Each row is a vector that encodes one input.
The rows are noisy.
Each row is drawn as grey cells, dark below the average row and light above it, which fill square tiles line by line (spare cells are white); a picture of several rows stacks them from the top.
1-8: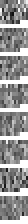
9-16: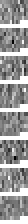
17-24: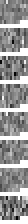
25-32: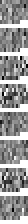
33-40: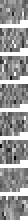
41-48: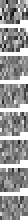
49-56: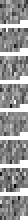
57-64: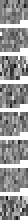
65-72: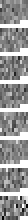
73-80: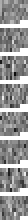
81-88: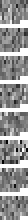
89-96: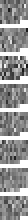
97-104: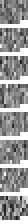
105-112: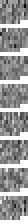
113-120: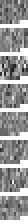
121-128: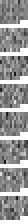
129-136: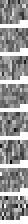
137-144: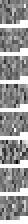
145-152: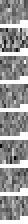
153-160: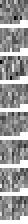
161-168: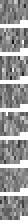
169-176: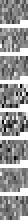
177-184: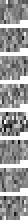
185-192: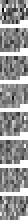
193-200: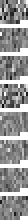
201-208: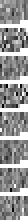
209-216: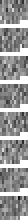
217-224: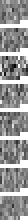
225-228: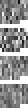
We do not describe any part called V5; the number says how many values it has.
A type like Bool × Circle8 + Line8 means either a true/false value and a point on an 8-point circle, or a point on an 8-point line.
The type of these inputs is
(Line6 + Line8) × Tree10 + V5.
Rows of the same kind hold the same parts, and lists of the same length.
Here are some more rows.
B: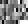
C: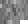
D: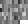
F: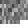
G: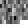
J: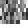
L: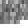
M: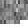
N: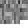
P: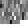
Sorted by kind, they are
B, J
C, D, L, M, N
F, G, P

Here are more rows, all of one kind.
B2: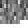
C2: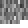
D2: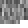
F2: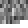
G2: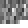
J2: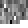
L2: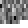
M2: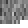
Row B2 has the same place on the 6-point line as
C2 and M2.
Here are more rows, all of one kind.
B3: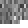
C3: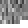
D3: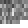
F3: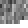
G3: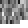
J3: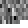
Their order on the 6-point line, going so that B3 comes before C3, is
G3, D3, F3, B3, J3, C3.
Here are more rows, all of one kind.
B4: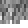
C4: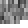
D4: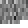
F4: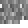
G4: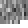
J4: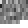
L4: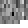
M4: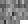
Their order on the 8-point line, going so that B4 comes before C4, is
G4, F4, D4, J4, B4, L4, M4, C4.
